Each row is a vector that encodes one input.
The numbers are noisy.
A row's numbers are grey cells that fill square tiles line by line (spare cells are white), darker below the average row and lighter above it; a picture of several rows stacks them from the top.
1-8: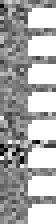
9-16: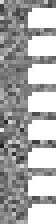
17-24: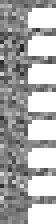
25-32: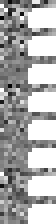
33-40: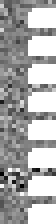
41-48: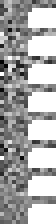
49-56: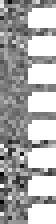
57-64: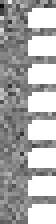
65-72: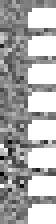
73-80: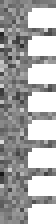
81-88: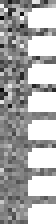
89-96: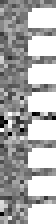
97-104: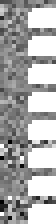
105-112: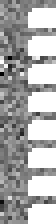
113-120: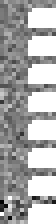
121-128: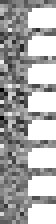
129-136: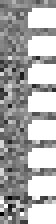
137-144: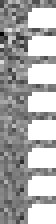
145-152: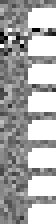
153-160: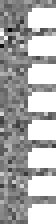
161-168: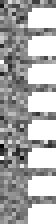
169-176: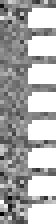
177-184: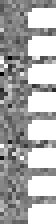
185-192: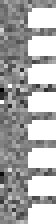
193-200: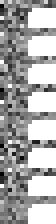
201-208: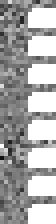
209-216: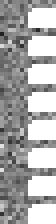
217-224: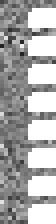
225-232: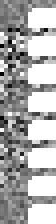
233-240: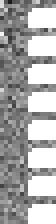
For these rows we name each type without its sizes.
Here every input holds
a label.
